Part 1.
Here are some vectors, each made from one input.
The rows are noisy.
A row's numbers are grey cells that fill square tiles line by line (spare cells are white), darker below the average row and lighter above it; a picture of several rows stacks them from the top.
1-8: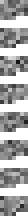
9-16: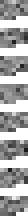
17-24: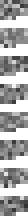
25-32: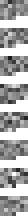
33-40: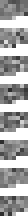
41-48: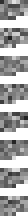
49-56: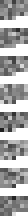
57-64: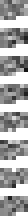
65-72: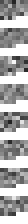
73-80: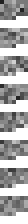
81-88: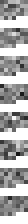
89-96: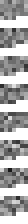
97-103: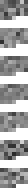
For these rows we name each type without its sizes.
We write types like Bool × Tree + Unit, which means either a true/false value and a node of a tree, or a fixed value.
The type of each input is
Tree.
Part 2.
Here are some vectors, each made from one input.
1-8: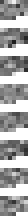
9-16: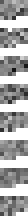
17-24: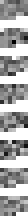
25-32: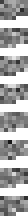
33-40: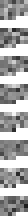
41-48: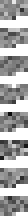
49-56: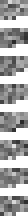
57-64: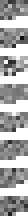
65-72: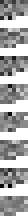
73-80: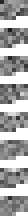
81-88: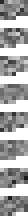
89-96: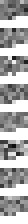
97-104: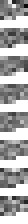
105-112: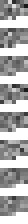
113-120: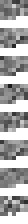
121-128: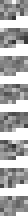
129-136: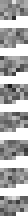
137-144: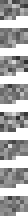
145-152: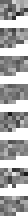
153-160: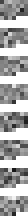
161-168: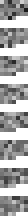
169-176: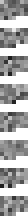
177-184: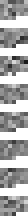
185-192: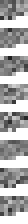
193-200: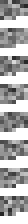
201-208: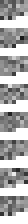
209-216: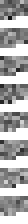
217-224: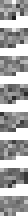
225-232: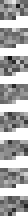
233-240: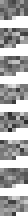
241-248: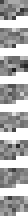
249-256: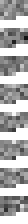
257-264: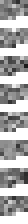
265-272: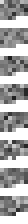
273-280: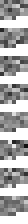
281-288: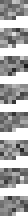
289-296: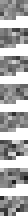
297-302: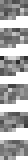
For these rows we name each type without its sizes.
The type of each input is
Tree.
